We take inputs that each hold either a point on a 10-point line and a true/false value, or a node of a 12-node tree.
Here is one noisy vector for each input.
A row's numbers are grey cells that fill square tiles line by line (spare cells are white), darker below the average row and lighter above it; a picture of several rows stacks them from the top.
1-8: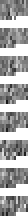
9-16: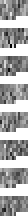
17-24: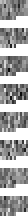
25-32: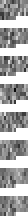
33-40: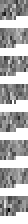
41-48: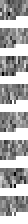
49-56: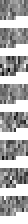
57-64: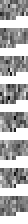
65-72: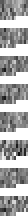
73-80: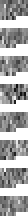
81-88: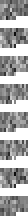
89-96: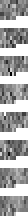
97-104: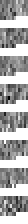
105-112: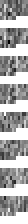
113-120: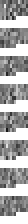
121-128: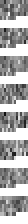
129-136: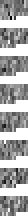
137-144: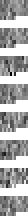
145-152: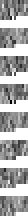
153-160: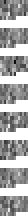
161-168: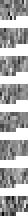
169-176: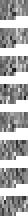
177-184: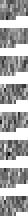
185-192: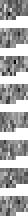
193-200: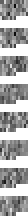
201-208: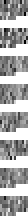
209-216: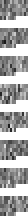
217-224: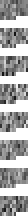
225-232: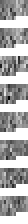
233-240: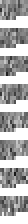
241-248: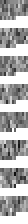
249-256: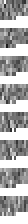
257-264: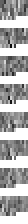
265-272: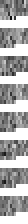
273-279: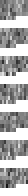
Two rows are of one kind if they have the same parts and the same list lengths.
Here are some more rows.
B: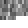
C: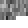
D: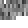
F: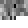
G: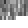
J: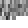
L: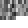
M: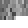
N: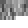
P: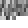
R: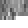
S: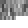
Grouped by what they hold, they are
B, G, L, M, N, R, S
C, D, F, J, P

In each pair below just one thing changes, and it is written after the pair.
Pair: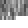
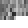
the true/false value
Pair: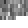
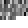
the place on the 10-point line
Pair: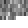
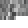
the true/false value
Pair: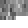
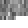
the place on the 10-point line
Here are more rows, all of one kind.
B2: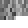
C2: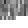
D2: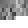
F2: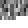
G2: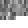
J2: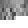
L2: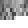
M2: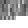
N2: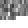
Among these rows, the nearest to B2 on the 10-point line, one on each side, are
C2 and M2.
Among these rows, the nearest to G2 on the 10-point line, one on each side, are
C2 and L2.
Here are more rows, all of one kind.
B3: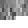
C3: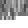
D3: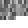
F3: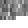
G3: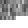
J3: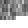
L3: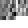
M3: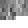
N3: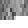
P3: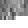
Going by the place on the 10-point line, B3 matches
L3 and M3.
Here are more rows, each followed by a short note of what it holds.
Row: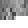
a point on a 10-point line and a true/false value
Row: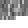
a point on a 10-point line and a true/false value
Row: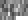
a point on a 10-point line and a true/false value
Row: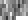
a node of a 12-node tree
